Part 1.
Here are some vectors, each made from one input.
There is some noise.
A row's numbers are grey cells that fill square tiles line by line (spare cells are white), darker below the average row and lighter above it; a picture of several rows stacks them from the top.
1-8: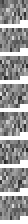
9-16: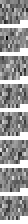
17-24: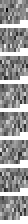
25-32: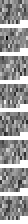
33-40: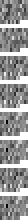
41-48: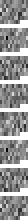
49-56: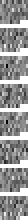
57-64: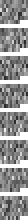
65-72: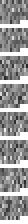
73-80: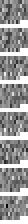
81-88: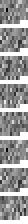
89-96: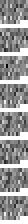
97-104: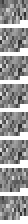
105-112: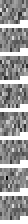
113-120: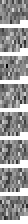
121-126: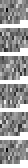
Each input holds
one of 7 labels.
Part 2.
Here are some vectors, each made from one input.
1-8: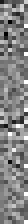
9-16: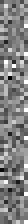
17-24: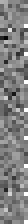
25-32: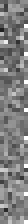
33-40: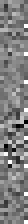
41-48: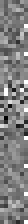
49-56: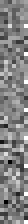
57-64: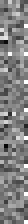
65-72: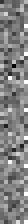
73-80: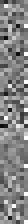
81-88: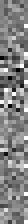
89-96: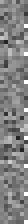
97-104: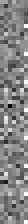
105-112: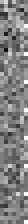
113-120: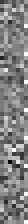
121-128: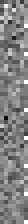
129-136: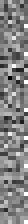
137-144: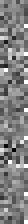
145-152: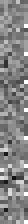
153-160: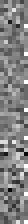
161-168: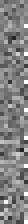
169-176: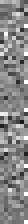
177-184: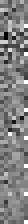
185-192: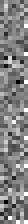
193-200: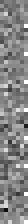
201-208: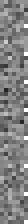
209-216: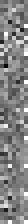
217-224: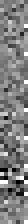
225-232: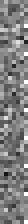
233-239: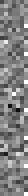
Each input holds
a point on a 12-point line.
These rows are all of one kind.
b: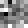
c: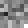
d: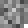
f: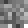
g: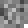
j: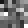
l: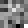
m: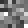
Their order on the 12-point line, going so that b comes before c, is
f, b, c, l, d, g, m, j.
